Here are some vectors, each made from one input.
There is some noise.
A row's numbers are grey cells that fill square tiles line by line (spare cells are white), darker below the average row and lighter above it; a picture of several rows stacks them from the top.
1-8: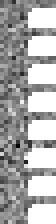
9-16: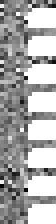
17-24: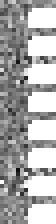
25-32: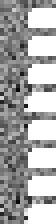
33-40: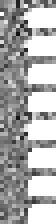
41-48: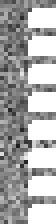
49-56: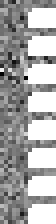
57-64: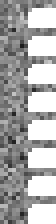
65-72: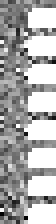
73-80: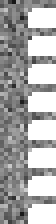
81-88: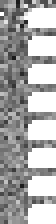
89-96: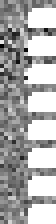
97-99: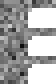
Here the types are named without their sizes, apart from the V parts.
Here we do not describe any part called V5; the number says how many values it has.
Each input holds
either a point on a line, or a list of items, each a true/false value and a value of V5.
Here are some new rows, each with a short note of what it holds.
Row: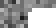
a list of one item
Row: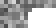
a list of two items
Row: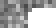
a list of two items
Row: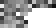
the empty list
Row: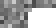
a list of two items
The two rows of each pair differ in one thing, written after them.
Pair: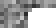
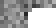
the true/false value in item 1 of the list
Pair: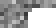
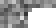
the true/false value in item 2 of the list
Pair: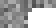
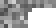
the true/false value in item 1 of the list
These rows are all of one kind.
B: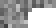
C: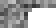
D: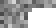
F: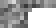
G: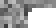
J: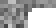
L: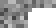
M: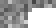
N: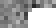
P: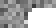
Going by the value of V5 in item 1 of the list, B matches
L and M.
